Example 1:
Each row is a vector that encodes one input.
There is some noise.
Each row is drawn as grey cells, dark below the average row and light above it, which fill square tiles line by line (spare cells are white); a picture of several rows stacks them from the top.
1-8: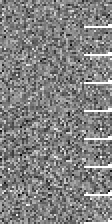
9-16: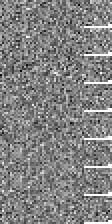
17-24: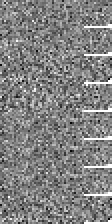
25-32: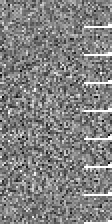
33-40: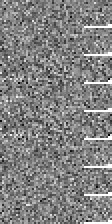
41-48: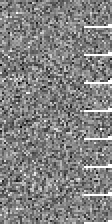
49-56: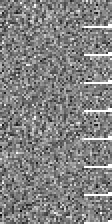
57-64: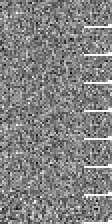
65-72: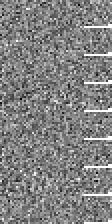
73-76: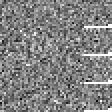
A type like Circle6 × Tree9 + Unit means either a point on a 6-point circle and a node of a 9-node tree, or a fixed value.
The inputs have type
Line9.
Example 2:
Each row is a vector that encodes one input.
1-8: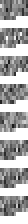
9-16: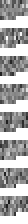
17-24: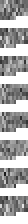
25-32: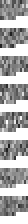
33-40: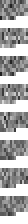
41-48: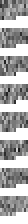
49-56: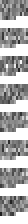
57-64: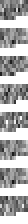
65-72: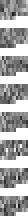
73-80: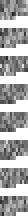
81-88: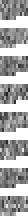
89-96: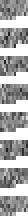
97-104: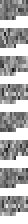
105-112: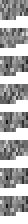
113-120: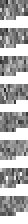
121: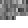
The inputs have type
Line17.
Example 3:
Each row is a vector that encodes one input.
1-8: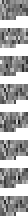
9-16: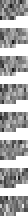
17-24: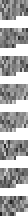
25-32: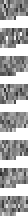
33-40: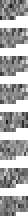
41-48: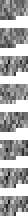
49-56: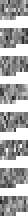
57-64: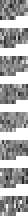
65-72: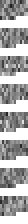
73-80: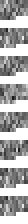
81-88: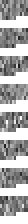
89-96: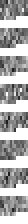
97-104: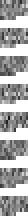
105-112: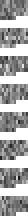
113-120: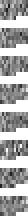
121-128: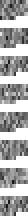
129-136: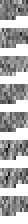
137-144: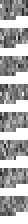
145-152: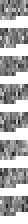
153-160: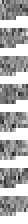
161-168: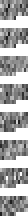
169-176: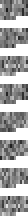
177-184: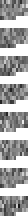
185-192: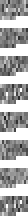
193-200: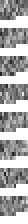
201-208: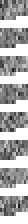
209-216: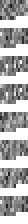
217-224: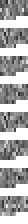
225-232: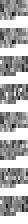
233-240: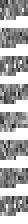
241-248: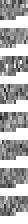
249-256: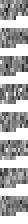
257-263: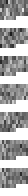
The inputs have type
Line17.
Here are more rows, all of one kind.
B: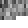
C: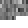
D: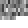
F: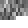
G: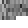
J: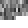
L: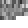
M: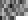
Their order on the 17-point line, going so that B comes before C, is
B, L, M, F, J, C, G, D.
